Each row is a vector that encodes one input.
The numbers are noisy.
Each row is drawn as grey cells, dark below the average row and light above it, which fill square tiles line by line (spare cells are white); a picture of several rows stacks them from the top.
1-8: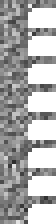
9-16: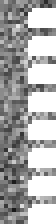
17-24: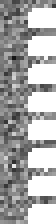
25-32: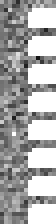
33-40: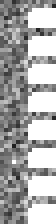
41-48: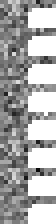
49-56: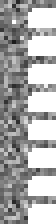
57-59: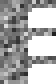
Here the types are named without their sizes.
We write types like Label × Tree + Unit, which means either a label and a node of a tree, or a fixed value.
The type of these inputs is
Label + Tree.
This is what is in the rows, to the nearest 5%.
About 45% of them hold a label. The rest hold a node of a tree.
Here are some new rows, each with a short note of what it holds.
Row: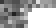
a label
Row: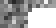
a label
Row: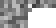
a node of a tree
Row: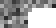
a label
